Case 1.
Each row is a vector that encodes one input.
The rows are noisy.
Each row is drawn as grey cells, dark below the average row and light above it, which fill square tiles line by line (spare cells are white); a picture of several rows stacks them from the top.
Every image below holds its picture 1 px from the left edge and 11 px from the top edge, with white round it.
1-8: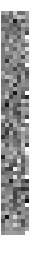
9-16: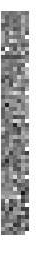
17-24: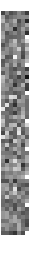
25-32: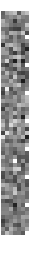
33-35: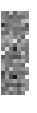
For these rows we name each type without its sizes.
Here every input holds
a point on each of two lines.
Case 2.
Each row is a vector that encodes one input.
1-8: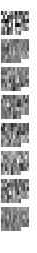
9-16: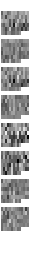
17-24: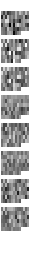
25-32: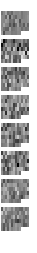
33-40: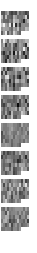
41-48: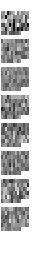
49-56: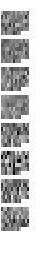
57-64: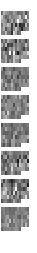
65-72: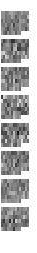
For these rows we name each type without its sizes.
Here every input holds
four true/false values.
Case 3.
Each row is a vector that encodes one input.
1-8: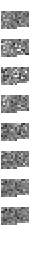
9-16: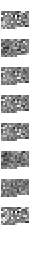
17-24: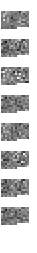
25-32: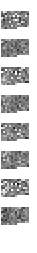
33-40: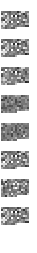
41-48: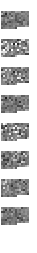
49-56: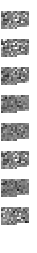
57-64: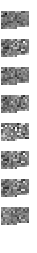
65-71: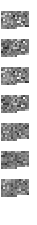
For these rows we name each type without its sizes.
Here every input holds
a point on a line.
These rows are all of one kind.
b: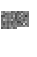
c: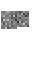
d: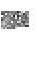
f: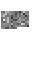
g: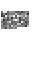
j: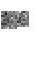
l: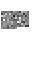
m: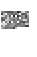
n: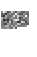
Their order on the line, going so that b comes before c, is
g, n, j, b, c, f, l, d, m.
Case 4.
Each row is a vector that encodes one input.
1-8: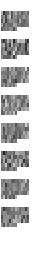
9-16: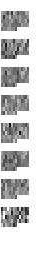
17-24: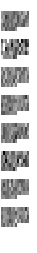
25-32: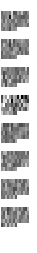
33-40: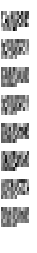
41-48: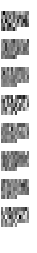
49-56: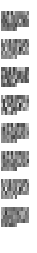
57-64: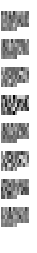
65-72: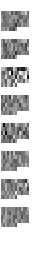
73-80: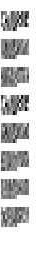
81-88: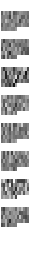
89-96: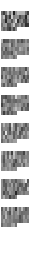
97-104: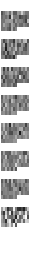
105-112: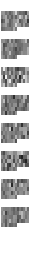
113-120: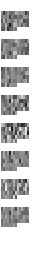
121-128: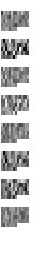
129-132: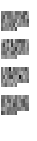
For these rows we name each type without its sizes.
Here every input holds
either a fixed value, or three true/false values.
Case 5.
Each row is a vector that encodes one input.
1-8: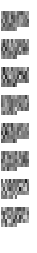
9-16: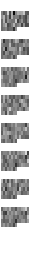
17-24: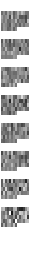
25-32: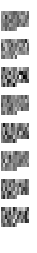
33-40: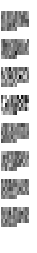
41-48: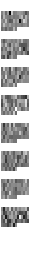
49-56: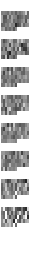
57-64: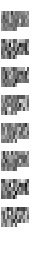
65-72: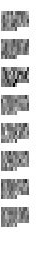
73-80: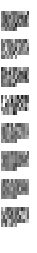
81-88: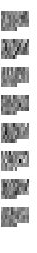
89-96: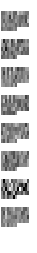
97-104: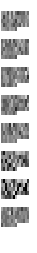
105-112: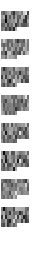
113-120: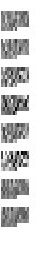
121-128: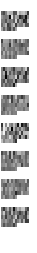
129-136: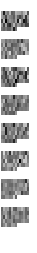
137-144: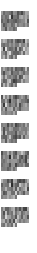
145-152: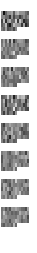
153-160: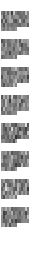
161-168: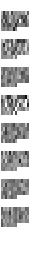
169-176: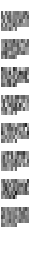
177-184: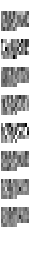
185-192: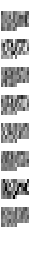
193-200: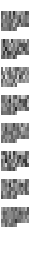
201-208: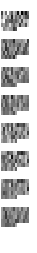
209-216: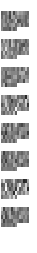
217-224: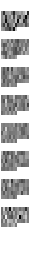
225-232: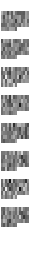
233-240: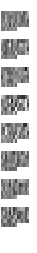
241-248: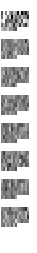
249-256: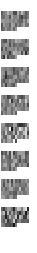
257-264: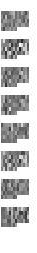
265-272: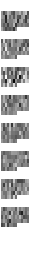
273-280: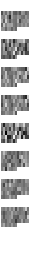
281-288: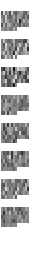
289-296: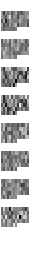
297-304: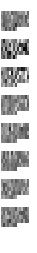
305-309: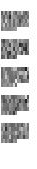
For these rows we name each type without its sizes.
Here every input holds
either a fixed value, or three true/false values.
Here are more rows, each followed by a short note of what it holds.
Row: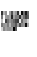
a fixed value
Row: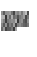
three true/false values
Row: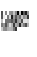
a fixed value
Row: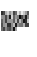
three true/false values
